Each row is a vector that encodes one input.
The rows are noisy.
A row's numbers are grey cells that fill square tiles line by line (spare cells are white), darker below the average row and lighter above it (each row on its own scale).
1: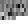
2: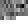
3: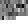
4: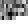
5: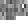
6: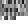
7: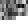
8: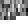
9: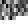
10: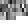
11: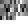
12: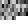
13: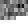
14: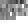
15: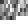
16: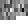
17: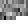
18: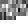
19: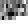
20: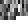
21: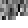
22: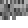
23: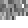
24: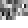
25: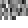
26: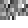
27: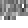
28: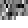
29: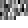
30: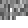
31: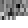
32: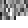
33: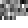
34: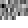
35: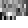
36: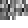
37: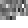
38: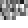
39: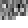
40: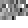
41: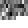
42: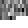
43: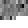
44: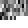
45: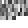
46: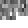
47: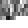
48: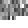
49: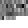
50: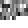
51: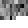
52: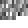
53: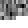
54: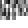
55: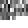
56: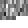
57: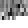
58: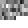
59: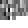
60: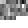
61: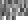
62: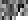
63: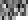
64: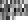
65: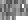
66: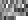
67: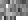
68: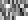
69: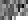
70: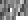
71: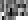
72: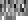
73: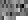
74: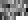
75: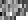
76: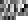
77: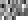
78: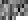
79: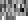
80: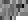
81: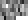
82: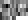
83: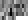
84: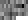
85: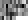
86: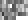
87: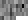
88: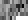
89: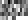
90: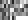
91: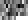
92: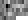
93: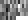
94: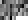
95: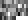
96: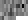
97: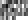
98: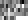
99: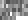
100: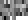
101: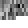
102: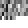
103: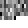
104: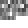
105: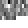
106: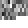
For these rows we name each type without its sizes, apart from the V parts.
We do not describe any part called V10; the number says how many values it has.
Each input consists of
a value of V10, together with a list of points on a line.
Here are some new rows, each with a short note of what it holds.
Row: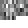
a value of V10, together with a list of one item
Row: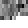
a value of V10, together with the empty list
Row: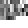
a value of V10, together with a list of one item
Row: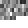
a value of V10, together with a list of two items
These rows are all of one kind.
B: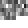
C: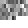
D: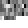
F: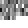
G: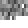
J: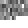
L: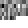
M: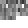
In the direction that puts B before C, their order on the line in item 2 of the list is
F, L, D, G, J, B, C, M.
